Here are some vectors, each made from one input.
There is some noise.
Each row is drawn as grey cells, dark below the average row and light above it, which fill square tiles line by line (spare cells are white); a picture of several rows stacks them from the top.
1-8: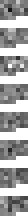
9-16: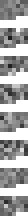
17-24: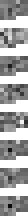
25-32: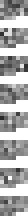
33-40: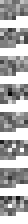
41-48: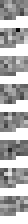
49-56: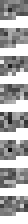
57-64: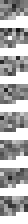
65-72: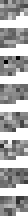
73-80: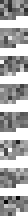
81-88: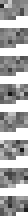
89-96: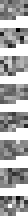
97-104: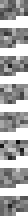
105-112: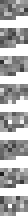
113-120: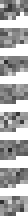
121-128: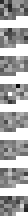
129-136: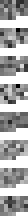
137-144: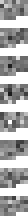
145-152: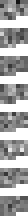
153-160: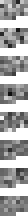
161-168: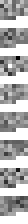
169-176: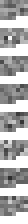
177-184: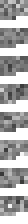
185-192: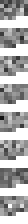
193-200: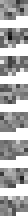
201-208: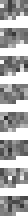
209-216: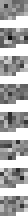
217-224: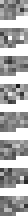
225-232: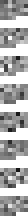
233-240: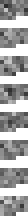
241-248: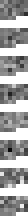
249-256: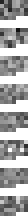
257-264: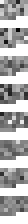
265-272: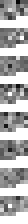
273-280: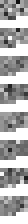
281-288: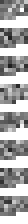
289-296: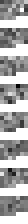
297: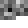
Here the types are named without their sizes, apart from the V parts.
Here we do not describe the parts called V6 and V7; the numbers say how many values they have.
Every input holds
a point on a line and a value of V6, together with either three true/false values, or a value of V7.
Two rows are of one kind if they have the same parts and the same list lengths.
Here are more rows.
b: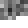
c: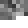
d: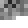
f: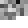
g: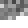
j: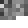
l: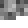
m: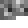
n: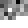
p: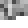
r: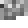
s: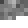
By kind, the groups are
b, c, d, f, g, j, l, n, s
m, p, r

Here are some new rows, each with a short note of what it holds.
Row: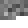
a point on a line, a value of V6 and a value of V7
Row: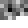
a point on a line, three true/false values and a value of V6
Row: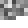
a point on a line, a value of V6 and a value of V7
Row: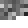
a point on a line, a value of V6 and a value of V7
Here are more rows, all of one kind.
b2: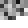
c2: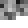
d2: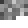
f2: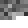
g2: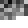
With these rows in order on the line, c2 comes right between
b2 and d2.
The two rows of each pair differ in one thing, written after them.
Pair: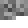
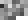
the place on the line
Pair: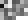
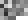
the value of V7
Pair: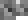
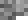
the place on the line
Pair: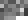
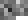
the value of V6
